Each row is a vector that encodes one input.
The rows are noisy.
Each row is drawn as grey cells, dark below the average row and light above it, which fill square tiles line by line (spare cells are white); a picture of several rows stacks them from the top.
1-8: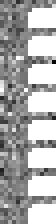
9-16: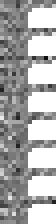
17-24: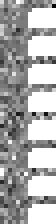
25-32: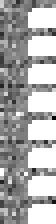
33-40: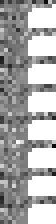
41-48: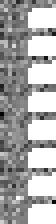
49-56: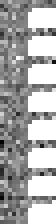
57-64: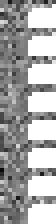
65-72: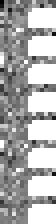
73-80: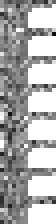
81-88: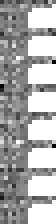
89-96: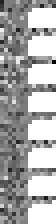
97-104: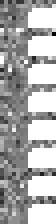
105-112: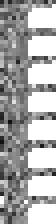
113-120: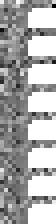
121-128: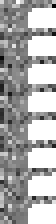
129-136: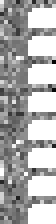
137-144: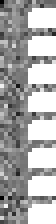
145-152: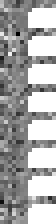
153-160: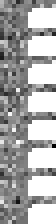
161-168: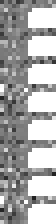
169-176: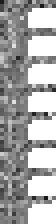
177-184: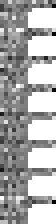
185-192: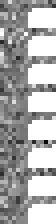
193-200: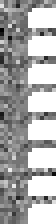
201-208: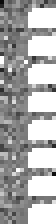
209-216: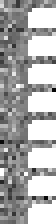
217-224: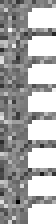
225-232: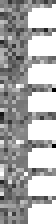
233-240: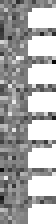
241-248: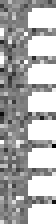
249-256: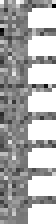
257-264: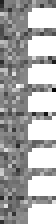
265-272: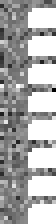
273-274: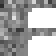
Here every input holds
a true/false value, together with a list of up to two points on a 5-point line.
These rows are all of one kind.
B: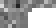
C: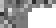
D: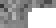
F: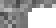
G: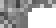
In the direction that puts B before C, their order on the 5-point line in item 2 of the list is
G, B, C, F, D.
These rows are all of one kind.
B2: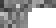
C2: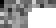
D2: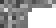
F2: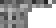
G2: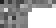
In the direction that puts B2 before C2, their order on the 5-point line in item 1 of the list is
F2, B2, C2, G2, D2.
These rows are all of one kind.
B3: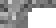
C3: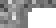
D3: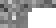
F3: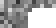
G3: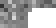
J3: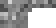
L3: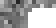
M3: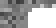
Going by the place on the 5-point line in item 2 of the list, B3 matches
J3 and M3.
